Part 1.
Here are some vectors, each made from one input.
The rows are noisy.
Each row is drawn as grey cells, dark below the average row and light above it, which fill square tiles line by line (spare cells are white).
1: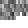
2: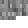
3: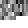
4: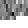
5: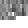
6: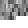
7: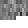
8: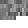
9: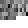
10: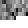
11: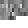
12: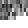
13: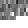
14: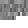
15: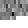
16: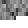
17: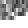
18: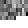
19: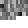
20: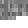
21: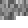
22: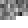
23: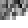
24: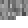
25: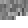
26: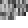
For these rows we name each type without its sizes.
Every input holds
three true/false values.
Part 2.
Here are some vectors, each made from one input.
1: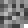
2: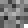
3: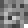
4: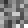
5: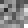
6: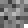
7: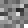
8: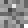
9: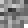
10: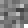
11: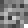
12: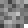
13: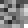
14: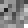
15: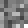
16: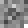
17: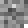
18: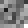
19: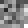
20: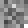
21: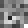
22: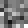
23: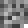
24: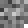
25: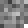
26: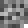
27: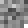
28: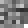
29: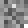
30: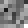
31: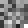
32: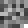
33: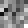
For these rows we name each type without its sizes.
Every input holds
a point on a line.
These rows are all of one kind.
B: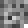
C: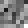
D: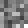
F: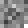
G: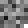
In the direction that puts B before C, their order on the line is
B, G, D, F, C.
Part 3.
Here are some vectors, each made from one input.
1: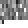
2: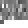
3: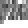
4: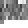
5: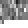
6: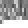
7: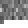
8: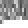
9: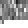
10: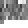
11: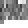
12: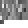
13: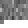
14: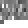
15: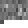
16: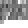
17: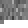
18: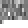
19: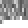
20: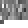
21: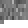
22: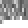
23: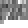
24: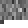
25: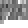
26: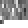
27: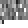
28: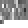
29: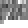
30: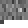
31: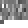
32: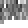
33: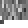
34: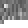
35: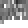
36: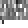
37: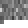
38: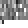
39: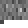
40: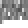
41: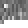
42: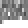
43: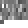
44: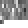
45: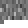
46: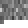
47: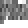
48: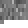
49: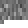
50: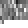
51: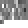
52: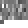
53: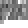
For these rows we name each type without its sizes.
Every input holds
a point on a line.
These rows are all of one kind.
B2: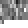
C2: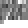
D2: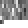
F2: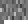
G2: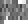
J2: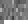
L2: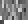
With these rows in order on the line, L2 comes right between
D2 and F2.
